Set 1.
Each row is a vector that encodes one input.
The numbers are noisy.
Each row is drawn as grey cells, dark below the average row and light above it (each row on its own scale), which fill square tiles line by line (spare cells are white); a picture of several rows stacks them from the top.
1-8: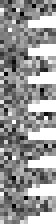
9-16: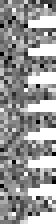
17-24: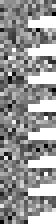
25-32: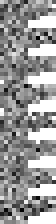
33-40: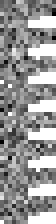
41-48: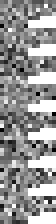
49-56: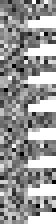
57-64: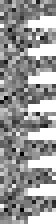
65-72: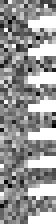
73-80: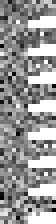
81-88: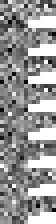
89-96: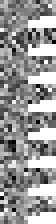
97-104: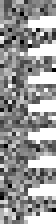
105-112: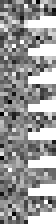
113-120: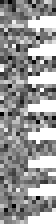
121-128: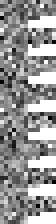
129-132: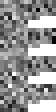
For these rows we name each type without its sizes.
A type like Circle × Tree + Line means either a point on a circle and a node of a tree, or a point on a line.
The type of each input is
Bool × (Circle + Unit) + Line.
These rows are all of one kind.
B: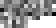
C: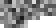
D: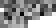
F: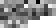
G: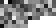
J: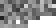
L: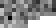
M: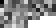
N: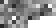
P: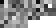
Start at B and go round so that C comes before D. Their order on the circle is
B, J, M, P, L, C, F, D, N, G.
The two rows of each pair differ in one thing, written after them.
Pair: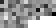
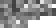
the true/false value
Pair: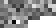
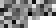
the true/false value
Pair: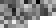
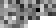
the true/false value
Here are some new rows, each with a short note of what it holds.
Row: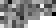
a point on a circle and a true/false value
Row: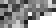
a true/false value
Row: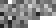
a point on a line
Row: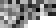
a point on a circle and a true/false value
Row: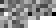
a point on a circle and a true/false value
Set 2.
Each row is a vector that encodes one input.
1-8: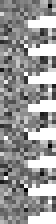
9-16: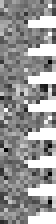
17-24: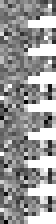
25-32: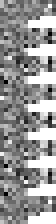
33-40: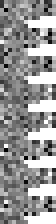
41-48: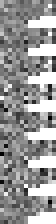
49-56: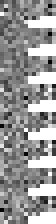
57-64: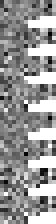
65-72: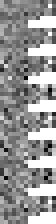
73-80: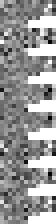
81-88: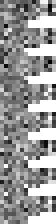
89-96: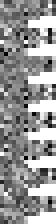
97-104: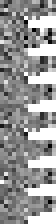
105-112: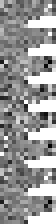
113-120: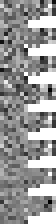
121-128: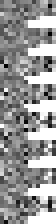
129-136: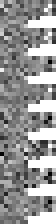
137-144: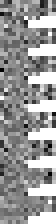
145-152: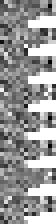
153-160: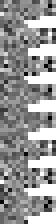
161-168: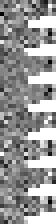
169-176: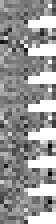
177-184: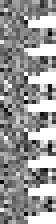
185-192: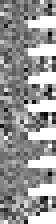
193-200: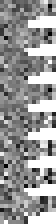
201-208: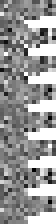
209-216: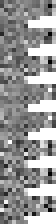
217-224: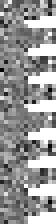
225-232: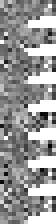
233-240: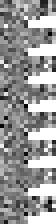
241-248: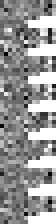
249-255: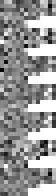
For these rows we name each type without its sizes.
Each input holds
a true/false value, together with either a point on a circle, or a point on a line.
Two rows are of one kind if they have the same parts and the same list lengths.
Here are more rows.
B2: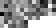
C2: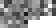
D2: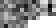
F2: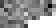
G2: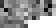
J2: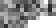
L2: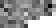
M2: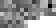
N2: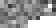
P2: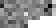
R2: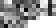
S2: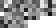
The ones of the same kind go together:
B2, F2, G2, L2, P2
C2, D2, J2, M2, N2, R2, S2

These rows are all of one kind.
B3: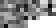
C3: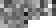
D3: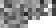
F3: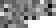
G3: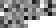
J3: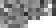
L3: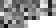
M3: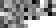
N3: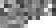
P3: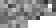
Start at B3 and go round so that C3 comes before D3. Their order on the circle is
B3, F3, C3, D3, J3, N3, P3, L3, G3, M3.
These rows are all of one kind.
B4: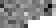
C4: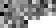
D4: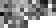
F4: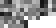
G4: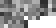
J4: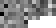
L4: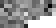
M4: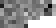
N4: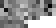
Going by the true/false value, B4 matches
L4, M4 and N4.
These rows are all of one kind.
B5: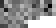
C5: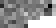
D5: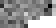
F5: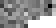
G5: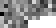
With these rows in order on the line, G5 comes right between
B5 and F5.
